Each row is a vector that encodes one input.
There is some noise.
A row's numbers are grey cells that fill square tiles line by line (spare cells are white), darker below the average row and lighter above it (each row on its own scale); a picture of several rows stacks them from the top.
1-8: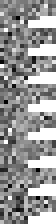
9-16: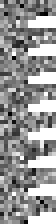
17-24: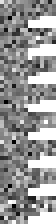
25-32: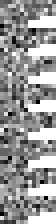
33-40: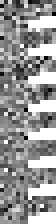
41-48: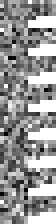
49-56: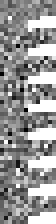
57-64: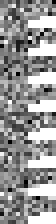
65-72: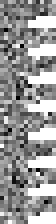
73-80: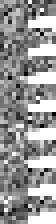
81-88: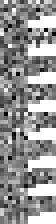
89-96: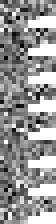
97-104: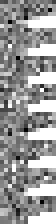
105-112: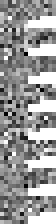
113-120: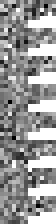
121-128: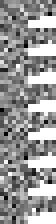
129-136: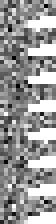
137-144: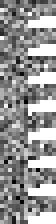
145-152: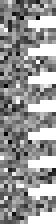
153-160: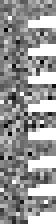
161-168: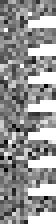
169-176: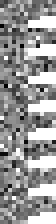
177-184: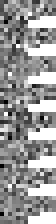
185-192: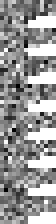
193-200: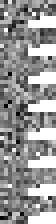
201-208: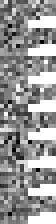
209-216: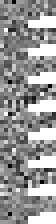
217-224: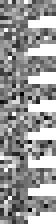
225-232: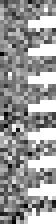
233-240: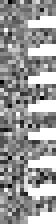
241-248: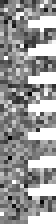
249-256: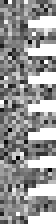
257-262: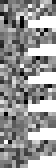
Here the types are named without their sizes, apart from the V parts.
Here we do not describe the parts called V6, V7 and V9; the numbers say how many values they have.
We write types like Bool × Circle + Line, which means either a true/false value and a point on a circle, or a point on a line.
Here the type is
Bool × V6 + Circle × (Line + V7) + V9.
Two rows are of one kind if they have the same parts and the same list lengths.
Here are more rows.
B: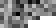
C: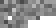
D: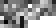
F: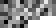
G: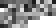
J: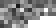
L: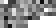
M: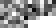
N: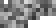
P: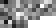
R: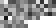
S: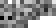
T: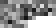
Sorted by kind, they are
B, S
C, L, N, R
D, F, G, J, P
M, T

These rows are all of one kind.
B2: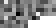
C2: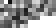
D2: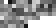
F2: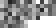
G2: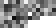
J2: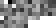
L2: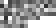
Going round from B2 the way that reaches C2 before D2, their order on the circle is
B2, C2, G2, F2, L2, J2, D2.
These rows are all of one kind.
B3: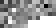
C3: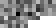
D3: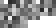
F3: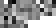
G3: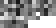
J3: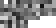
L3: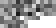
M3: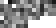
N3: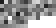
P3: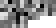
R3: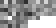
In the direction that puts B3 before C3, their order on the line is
N3, B3, R3, L3, C3, D3, F3, M3, P3, G3, J3.
